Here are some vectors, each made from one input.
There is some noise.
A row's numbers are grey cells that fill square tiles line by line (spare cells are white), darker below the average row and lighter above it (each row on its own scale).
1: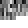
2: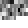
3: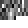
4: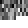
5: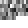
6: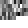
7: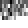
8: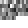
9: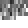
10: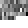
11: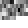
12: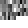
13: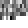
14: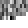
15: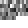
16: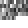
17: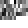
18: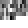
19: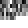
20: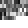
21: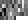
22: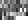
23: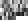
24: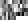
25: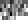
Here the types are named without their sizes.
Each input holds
a label.
